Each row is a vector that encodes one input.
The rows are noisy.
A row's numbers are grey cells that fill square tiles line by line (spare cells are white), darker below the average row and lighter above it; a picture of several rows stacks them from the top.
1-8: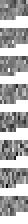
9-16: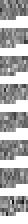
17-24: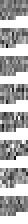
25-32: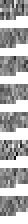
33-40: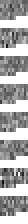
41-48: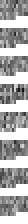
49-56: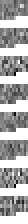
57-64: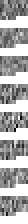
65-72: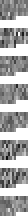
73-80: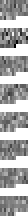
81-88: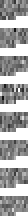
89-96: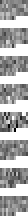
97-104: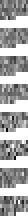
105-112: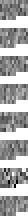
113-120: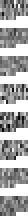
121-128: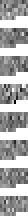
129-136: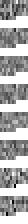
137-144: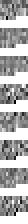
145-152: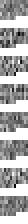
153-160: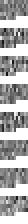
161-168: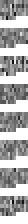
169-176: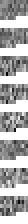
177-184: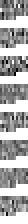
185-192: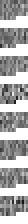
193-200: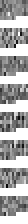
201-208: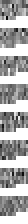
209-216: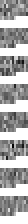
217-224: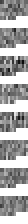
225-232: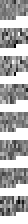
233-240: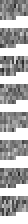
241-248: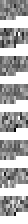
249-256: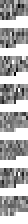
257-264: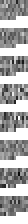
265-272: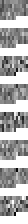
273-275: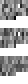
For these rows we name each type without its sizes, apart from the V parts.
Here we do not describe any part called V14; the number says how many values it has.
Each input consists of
either a label, or a point on a line, or two values of V14.
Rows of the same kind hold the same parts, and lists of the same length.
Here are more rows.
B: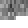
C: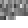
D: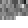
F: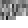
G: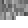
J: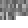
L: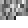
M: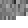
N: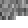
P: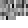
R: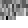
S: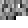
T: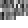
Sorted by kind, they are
B, C, D, G, J, M, N
F, P, R, T
L, S

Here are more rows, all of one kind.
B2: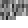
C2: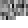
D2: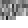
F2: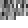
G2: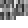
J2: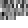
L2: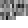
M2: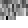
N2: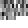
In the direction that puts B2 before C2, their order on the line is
M2, D2, B2, L2, C2, G2, N2, J2, F2.
